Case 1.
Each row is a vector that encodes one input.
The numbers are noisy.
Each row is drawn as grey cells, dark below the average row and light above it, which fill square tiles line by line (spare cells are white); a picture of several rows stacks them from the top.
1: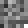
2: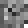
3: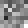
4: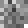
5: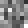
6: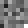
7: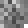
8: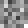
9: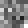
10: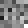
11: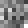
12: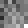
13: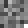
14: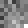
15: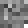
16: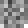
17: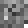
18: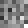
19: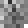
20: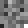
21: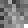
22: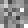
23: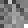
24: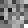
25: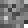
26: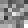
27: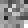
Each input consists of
three true/false values.
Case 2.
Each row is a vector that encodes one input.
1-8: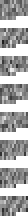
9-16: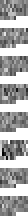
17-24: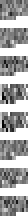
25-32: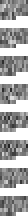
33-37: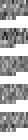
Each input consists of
either a fixed value, or a point on a 3-point line and a point on a 5-point line.
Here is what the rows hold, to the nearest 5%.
About 10% of them hold a fixed value. The rest hold a point on a 3-point line and a point on a 5-point line.
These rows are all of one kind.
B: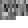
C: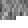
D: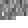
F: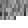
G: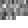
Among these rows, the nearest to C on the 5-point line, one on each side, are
B and D.
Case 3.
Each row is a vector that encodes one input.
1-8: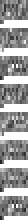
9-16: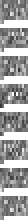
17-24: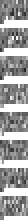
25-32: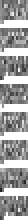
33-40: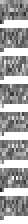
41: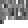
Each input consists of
three true/false values.
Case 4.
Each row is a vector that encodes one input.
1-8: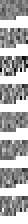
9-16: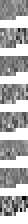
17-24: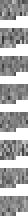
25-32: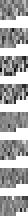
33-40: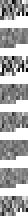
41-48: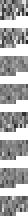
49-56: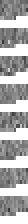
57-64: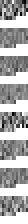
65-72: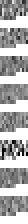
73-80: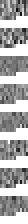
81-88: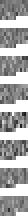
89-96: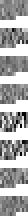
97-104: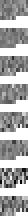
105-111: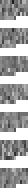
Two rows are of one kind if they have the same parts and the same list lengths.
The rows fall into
2 kinds.
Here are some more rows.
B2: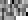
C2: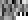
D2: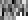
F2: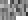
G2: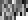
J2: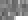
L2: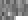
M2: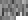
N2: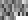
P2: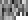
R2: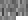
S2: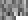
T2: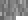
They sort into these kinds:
B2, F2
C2, D2, G2, J2, L2, M2, N2, P2, R2, S2, T2

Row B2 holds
a fixed value.
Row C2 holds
three true/false values.
